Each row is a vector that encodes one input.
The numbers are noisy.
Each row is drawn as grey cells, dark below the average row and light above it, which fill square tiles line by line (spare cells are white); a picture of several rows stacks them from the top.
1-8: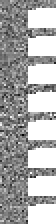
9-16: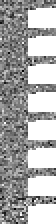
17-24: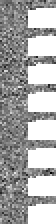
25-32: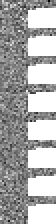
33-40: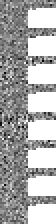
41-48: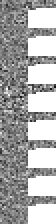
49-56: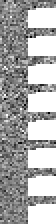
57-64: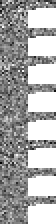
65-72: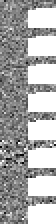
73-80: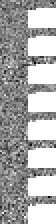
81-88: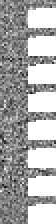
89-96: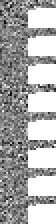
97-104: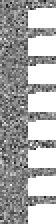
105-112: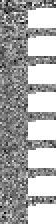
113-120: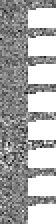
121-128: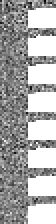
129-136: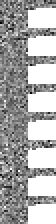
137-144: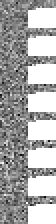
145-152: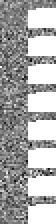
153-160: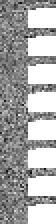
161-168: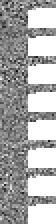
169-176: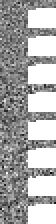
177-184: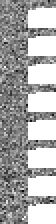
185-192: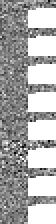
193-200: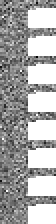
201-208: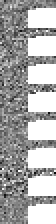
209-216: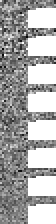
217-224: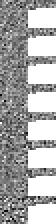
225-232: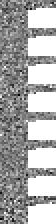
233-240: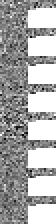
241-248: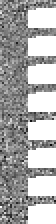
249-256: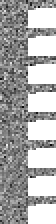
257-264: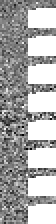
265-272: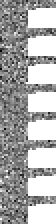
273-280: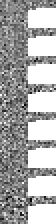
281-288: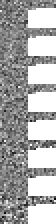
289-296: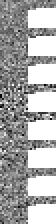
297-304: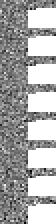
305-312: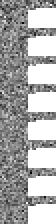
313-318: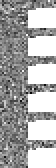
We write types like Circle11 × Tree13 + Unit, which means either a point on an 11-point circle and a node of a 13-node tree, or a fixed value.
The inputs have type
Bool × Bool × Bool × Bool + Circle11 × Circle11.
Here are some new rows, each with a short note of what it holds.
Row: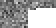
four true/false values
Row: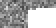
a point on each of two 11-point circles
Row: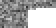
a point on each of two 11-point circles
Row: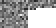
four true/false values
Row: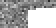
a point on each of two 11-point circles
